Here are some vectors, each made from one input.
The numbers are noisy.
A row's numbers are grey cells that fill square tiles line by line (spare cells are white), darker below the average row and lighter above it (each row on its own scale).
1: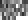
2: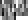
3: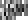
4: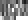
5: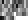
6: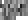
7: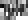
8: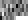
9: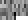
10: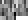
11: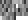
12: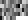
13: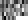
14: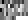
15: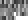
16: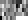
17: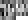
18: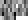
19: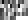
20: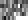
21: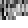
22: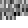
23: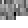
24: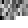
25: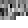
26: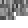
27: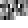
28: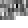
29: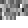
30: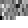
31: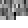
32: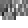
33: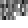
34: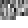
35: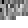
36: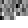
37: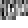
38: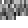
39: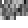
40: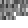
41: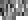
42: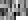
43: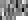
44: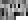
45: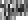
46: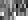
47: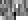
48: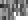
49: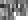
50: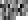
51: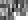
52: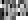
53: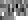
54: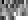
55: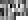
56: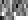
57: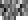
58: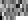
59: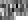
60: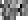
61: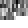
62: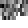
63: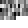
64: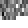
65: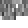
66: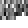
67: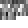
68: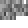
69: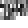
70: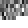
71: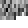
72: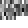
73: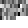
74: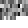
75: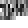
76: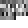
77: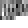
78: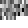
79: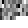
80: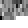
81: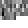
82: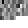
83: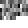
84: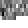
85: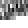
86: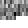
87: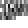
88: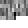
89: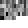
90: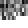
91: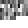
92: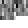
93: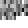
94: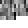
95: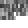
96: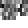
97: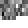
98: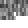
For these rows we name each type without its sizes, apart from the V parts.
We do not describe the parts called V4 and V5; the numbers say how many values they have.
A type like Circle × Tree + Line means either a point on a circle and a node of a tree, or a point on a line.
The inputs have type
(Bool × Bool × Bool × Bool + Unit) × Line × Line × V4 × V5.
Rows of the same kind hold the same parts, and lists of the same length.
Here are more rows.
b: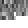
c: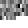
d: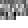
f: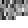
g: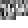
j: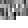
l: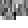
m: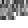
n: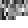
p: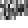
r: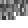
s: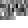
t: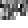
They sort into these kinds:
b, j, s, t
c, d, f, g, l, m, n, p, r

